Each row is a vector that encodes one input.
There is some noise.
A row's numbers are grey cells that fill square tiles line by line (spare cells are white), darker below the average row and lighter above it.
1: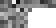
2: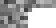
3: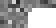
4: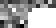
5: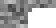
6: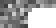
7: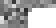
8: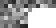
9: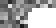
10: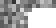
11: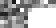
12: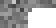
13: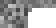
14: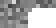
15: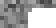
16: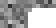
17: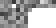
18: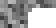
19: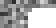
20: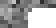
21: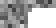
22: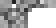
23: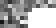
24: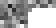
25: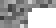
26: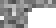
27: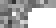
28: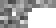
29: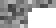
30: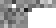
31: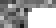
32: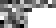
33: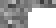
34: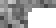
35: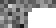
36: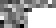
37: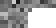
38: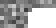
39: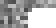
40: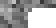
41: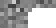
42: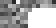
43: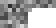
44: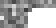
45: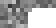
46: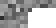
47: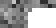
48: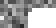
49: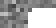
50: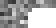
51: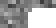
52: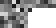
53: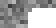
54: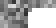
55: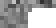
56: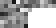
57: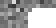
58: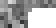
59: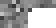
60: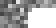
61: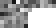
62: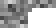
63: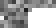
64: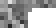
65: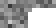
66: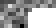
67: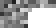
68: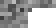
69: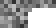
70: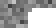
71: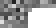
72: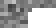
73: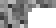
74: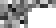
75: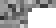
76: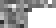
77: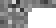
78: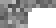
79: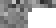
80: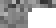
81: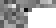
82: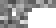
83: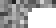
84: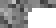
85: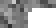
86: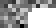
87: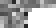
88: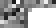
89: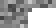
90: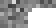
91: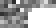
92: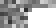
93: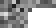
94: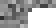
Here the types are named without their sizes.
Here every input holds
either a point on a line and three true/false values, or a node of a tree.
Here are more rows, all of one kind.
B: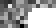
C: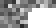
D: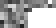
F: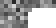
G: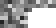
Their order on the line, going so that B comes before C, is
D, G, B, C, F.
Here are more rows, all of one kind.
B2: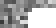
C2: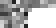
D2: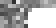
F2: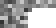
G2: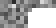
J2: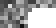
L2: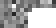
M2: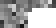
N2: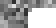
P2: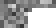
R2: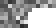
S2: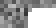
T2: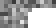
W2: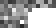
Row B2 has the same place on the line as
C2, D2, N2 and R2.
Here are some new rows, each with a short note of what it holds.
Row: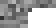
a node of a tree
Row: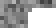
a node of a tree
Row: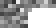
a point on a line and three true/false values
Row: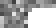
a point on a line and three true/false values
